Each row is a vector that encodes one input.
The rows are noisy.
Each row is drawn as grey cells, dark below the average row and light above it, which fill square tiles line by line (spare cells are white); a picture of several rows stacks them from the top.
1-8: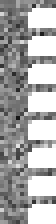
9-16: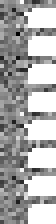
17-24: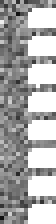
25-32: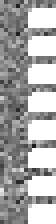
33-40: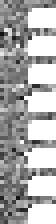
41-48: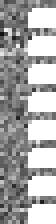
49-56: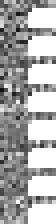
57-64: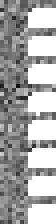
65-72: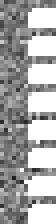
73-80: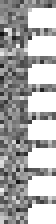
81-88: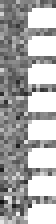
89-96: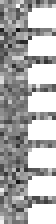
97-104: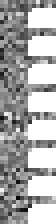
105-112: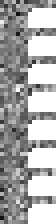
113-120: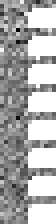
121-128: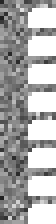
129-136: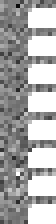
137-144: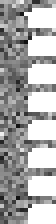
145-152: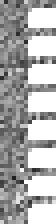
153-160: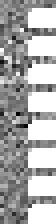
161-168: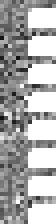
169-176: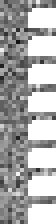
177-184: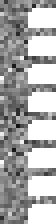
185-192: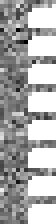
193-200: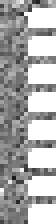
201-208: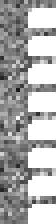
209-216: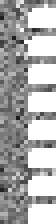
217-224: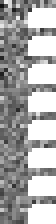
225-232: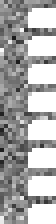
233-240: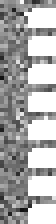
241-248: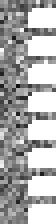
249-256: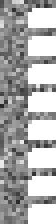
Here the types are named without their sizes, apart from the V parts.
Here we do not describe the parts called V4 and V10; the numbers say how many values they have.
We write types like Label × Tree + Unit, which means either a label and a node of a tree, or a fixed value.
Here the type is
(Line + V4) × V10 + List(Circle).
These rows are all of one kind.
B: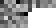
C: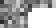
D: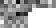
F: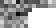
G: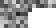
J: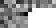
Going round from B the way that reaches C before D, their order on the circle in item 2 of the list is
B, J, G, C, F, D.
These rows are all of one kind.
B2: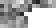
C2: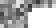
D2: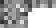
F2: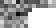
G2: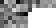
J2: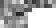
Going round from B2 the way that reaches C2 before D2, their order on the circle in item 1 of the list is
B2, C2, D2, G2, F2, J2.
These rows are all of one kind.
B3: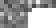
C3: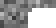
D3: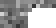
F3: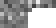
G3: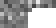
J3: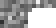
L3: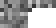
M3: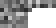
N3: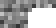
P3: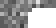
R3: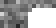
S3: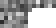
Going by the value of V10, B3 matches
F3, G3, L3 and M3.
